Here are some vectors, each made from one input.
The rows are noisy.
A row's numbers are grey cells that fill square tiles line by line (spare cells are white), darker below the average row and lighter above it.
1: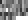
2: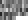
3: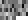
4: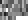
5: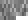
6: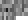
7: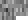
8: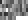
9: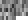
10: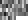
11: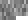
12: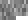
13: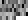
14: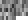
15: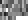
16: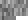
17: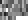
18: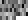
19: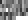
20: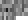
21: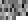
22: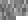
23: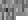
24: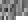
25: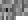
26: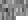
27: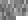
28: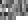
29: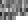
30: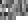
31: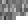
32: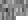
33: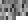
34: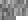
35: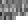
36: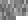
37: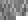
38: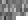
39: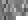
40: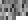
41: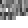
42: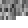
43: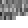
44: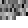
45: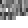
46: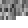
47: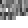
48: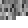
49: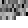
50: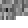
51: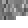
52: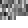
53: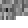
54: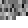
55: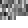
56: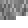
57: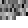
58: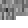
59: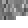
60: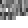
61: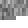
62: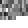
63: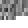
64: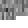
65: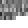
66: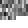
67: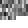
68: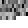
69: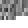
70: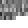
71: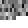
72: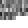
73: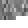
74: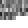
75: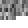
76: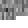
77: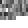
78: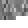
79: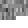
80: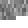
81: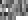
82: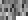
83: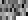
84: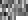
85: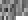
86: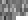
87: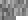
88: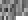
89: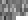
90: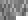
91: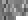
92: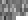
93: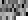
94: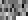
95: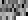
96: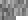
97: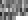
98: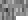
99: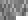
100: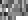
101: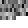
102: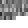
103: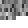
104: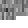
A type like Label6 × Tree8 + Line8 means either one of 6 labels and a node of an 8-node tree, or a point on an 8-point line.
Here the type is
Line20.
